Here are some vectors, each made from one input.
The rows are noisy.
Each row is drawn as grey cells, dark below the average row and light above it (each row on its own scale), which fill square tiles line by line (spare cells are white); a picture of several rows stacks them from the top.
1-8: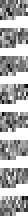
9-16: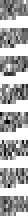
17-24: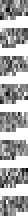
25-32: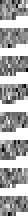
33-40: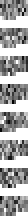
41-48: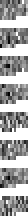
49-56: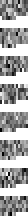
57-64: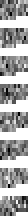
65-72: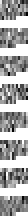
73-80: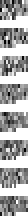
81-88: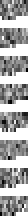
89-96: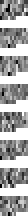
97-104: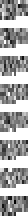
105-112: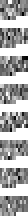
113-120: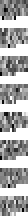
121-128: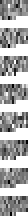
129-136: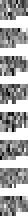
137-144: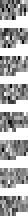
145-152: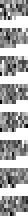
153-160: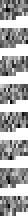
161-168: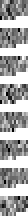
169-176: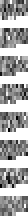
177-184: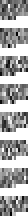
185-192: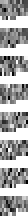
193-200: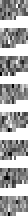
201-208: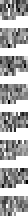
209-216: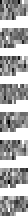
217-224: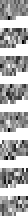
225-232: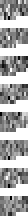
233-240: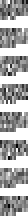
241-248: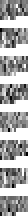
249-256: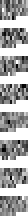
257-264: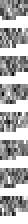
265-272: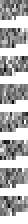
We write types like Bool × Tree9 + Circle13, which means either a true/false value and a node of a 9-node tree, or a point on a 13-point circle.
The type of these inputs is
(Circle8 + Unit) × Line15.
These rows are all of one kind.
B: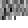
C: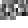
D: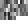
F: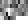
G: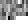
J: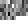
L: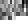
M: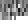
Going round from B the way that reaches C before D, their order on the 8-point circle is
B, M, C, J, F, L, G, D.
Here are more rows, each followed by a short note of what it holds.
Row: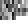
a point on a 15-point line
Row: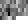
a point on a 15-point line
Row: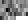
a point on a 15-point line
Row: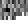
a point on a 15-point line
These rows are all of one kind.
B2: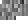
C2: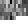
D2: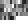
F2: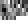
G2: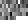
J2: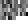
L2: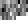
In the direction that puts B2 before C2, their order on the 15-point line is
F2, L2, B2, G2, J2, C2, D2.
